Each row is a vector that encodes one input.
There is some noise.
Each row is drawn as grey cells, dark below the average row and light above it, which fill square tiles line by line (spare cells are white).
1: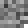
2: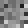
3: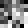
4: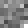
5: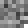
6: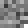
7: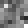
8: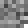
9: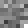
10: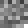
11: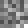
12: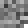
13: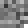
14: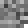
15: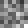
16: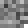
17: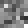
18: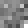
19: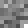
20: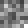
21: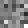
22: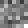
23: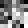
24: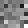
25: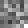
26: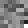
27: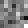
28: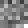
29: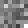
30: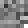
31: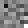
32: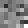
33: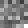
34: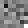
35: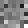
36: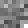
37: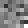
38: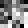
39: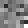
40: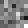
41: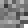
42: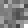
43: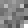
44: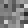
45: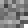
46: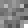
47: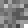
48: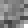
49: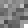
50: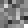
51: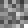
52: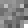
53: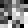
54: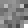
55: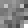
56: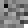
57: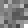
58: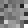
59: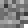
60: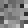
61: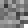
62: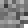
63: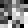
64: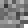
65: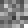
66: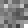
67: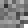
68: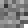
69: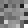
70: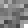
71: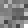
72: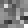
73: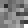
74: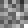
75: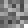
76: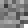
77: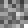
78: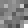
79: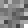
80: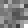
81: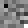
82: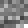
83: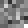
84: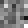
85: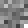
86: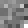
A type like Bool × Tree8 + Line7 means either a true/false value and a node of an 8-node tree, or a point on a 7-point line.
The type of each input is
List2(Line6).
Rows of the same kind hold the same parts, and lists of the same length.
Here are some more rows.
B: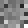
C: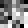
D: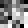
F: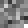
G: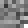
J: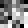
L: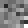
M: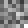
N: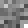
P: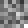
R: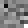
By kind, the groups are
B, G, L, R
C, D, J
F, M, N, P

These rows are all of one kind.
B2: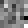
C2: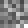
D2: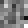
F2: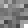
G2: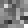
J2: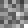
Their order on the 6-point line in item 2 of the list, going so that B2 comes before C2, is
D2, B2, G2, F2, C2, J2.
